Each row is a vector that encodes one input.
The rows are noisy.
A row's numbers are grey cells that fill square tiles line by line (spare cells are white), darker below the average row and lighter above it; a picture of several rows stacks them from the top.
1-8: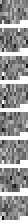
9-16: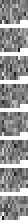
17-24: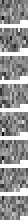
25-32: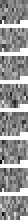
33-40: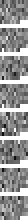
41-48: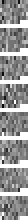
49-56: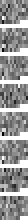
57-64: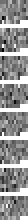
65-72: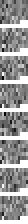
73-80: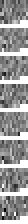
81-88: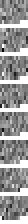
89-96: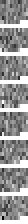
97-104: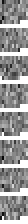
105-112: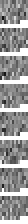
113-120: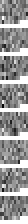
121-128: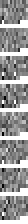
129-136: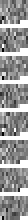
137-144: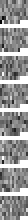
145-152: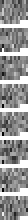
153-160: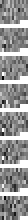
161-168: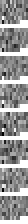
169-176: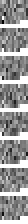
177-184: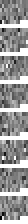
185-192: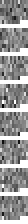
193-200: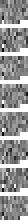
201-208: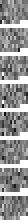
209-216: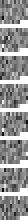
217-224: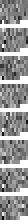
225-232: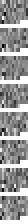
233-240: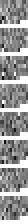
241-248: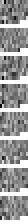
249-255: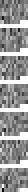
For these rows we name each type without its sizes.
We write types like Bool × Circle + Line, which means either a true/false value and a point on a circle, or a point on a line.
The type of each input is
Circle × (Circle + Unit) × (Label + Line).
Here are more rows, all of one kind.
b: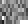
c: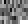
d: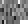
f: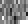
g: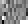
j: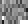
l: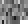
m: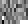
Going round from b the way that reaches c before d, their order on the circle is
b, f, g, l, j, c, m, d.
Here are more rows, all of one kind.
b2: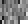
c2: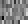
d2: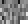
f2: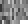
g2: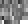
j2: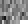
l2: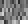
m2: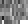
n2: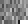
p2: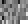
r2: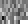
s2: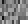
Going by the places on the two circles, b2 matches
f2, m2 and n2.
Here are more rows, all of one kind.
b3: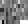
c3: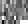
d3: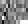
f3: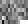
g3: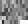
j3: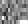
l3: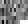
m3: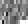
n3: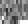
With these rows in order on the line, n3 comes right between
j3 and m3.
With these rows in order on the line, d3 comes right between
c3 and f3.
